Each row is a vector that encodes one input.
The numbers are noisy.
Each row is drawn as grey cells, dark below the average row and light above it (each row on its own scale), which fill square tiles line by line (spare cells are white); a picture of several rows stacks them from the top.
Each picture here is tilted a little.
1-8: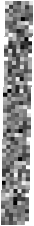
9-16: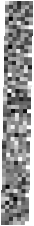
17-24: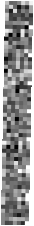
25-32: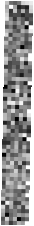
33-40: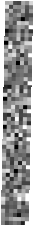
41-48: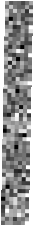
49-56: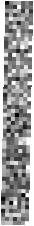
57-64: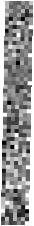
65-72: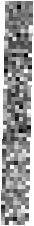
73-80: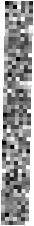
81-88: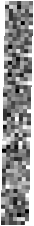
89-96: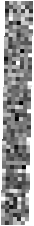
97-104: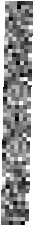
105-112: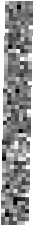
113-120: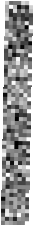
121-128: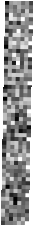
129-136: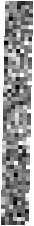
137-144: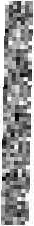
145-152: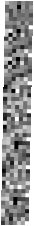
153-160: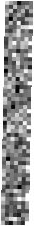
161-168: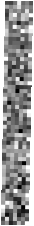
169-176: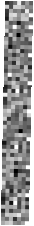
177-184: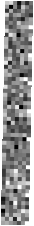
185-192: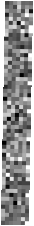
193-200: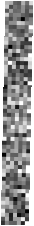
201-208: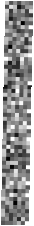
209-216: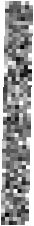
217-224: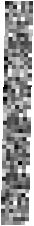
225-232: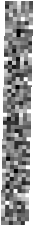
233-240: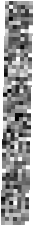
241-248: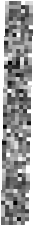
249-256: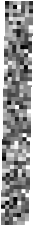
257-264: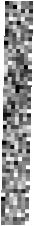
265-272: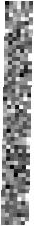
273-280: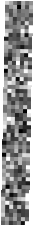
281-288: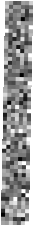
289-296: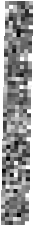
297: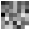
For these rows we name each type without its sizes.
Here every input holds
either a point on a line, or four true/false values.
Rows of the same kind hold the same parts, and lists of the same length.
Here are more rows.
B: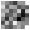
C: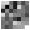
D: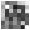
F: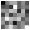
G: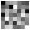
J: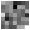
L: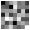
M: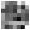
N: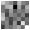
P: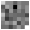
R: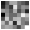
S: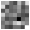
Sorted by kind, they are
B, C, D, J, M, N, P, S
F, G, L, R

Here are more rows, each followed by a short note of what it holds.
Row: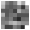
four true/false values
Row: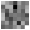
four true/false values
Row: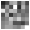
a point on a line
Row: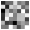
a point on a line
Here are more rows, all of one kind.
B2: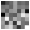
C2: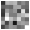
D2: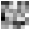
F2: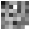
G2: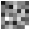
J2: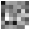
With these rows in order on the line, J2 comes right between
C2 and G2.
